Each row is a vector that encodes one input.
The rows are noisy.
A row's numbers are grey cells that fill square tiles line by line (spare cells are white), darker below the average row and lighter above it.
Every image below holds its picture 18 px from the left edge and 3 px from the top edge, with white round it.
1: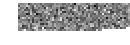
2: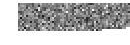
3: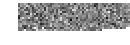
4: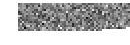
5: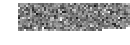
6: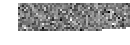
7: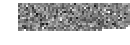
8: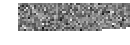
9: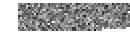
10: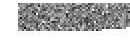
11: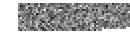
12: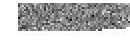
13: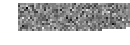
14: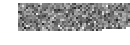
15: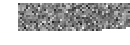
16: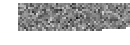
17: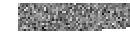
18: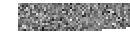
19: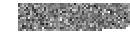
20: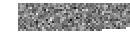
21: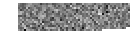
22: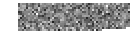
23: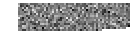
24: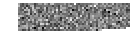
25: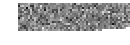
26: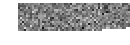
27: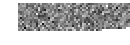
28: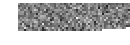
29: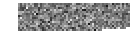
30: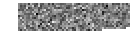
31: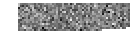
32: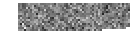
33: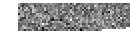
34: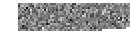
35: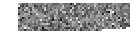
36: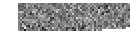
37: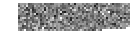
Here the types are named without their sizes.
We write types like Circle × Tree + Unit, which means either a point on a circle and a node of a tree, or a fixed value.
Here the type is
Bool × Line.
